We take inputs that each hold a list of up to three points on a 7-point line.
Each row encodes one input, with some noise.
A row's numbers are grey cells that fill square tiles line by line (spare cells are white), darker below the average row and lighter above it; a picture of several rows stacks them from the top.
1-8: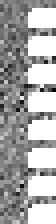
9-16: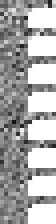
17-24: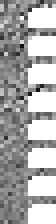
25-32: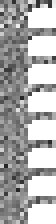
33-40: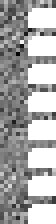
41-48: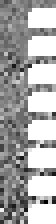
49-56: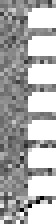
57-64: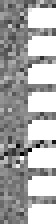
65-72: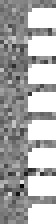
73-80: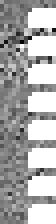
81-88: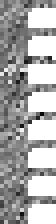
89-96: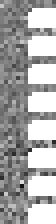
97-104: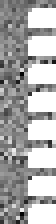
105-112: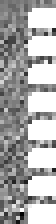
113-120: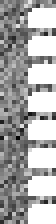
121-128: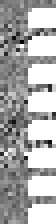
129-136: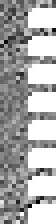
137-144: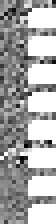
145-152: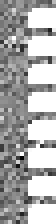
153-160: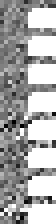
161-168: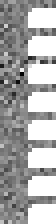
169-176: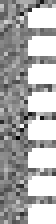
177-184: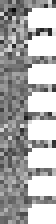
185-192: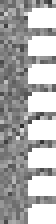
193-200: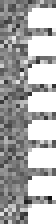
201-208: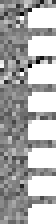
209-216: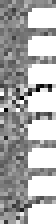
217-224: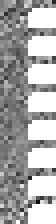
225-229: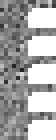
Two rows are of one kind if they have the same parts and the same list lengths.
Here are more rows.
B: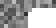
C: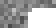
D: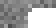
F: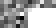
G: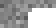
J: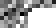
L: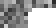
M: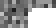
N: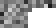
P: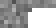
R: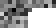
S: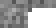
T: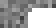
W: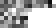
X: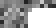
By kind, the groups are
B, G, J, W
C, D, F, L, M, P
N, X
R, S, T

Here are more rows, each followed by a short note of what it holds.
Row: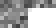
a list of one item
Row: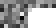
a list of three items
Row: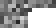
the empty list
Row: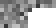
a list of two items
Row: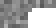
a list of one item
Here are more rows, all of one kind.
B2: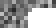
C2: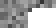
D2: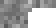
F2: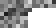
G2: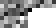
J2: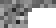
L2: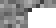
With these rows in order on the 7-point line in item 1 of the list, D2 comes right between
B2 and F2.
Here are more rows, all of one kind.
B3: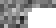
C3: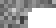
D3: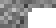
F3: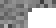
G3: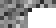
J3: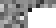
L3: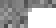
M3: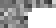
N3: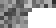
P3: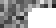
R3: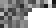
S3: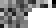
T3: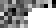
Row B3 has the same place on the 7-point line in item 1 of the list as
C3, F3 and G3.
